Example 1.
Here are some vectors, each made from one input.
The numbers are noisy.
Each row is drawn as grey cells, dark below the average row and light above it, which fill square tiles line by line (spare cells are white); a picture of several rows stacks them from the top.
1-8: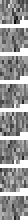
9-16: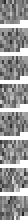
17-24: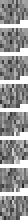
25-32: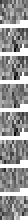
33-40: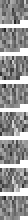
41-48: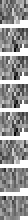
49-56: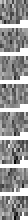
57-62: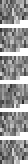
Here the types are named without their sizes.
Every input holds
a point on a line and a true/false value.
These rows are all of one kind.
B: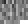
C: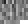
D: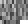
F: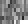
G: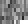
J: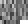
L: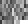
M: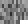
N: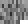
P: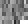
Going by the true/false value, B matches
C and P.
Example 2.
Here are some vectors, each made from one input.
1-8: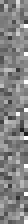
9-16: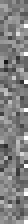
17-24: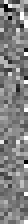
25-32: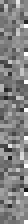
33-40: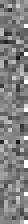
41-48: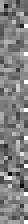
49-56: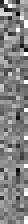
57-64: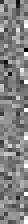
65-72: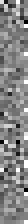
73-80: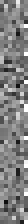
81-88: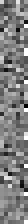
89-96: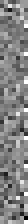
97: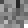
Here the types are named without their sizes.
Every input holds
a point on a line and a true/false value.
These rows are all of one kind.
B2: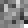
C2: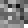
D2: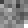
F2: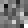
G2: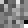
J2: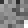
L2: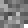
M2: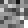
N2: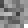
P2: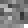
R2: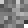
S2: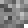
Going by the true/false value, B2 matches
G2, N2, R2 and S2.
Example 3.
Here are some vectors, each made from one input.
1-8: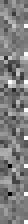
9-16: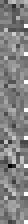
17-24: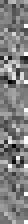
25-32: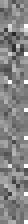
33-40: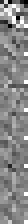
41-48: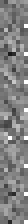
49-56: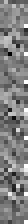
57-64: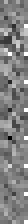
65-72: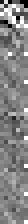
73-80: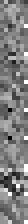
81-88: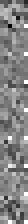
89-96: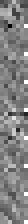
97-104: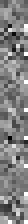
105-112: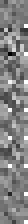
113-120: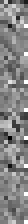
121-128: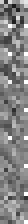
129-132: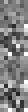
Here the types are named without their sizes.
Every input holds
a point on a line and a true/false value.
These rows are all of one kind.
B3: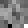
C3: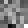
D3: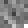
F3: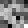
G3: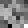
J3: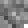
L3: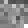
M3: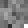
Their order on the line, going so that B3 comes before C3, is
D3, L3, F3, G3, M3, B3, J3, C3.
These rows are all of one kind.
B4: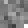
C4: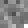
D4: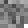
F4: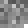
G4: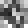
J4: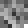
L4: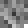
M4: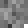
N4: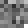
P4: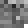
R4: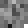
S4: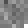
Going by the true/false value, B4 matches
F4 and G4.
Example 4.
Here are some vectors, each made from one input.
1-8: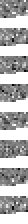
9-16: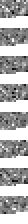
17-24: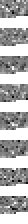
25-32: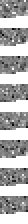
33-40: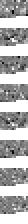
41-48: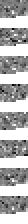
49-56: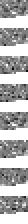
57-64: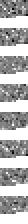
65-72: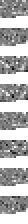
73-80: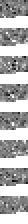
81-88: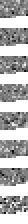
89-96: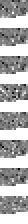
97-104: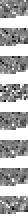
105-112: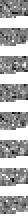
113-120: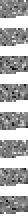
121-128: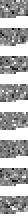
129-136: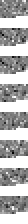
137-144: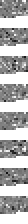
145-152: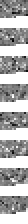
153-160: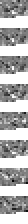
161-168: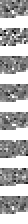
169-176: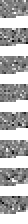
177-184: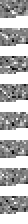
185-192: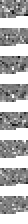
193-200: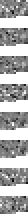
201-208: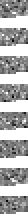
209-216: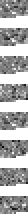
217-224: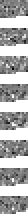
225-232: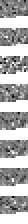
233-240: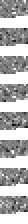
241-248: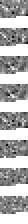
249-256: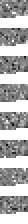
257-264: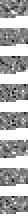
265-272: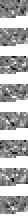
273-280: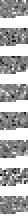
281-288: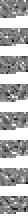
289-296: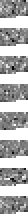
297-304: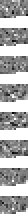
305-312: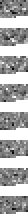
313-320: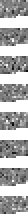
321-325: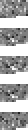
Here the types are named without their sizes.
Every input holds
a list of points on a line.
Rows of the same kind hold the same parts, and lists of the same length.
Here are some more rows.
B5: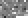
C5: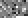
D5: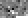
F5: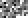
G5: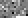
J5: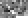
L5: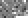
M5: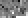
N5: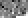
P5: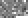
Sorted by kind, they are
B5, D5, J5, L5, M5, N5, P5
C5, G5
F5

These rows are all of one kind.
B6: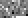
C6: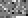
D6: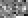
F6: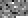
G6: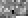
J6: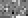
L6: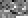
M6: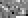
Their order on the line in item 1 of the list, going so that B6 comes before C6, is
M6, G6, B6, J6, C6, D6, F6, L6.
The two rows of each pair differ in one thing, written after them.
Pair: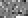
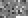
the place on the line in item 2 of the list
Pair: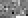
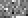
the place on the line in item 2 of the list
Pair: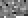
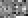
the place on the line in item 2 of the list
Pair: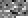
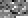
the place on the line in item 2 of the list
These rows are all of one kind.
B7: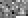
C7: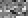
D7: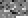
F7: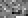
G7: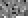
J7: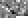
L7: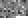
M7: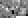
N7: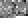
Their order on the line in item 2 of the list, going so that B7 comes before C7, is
F7, M7, D7, L7, B7, G7, J7, C7, N7.
